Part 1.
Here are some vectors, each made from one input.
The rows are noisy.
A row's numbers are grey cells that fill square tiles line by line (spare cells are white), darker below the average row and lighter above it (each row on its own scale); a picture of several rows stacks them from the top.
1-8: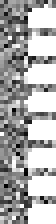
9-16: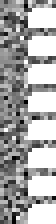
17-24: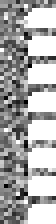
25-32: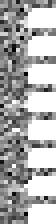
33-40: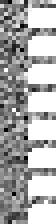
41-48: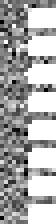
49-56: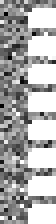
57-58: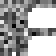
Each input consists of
one of 6 labels and a true/false value.
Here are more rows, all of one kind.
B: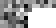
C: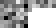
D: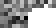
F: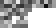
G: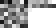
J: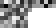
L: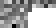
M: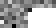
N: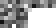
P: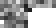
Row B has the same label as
C and L.
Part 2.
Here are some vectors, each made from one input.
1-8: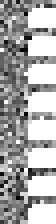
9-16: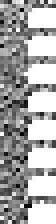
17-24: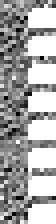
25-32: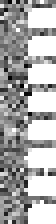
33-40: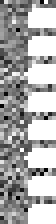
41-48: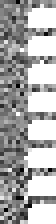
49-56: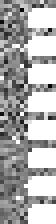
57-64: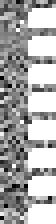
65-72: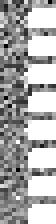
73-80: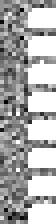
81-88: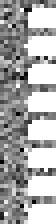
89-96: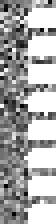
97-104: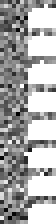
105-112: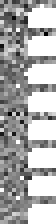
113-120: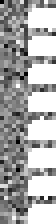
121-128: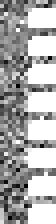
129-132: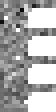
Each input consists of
one of 6 labels and a true/false value.
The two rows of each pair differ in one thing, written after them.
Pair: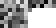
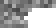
the true/false value
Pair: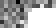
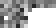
the true/false value
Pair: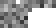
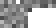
the label
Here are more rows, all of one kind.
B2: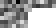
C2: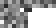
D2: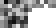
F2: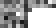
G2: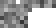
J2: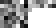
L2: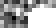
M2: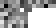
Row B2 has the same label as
C2 and M2.
